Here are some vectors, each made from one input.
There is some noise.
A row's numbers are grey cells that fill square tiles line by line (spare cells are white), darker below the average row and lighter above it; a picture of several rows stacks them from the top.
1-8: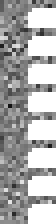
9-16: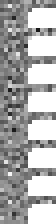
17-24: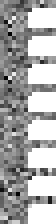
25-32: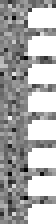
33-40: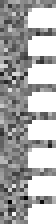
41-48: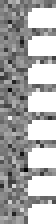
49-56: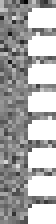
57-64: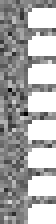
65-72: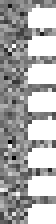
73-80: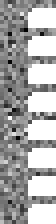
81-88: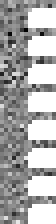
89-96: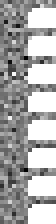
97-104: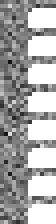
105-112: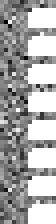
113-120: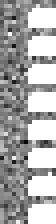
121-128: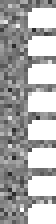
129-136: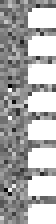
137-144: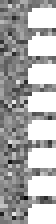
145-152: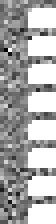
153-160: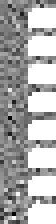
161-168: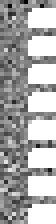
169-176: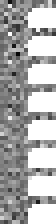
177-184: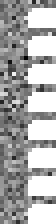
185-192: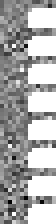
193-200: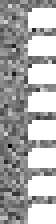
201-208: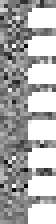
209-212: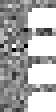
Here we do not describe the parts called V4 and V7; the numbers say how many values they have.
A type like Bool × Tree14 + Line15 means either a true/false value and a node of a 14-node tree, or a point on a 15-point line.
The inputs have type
(Bool × Bool × Bool + V4) × Line8 + V7.
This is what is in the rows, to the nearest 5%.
About 80% of them hold a point on an 8-point line, together with either three true/false values, or a value of V4. The rest hold a value of V7.
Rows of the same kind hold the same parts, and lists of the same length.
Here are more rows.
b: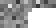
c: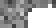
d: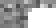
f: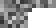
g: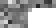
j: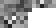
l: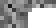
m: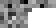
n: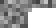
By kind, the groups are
b, g, n
c, d, l
f, j, m

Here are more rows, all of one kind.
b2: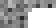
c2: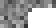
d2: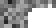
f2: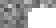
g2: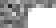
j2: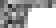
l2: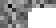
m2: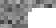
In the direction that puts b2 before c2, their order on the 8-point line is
l2, g2, j2, m2, b2, f2, d2, c2.
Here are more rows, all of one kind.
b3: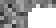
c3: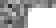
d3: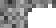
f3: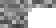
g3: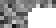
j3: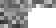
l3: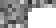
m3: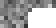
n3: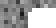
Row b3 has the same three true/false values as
d3 and l3.
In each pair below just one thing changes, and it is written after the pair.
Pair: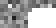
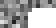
the value of V4
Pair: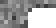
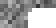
the value of V4
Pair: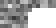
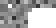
the value of V4
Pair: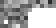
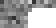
the place on the 8-point line
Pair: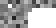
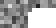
the value of V4
